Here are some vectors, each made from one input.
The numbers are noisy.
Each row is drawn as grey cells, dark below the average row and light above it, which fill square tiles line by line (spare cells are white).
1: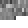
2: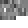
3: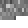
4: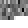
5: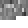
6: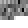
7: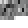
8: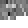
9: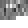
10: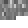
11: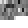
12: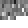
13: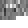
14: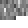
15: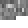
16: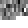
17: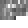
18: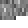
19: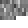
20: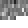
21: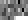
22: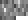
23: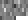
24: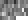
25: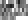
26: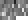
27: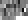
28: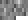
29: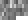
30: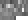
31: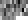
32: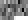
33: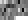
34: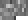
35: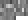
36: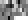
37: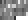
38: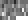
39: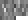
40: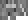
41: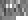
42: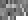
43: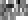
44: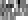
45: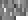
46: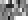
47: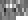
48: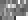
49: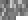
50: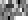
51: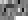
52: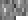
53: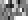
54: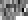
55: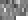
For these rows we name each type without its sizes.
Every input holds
either a label, or a point on a line.
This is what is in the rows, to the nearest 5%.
About 65% of them hold a label. The rest hold a point on a line.
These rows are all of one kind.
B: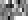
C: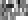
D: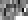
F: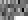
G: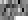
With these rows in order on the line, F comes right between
D and G.
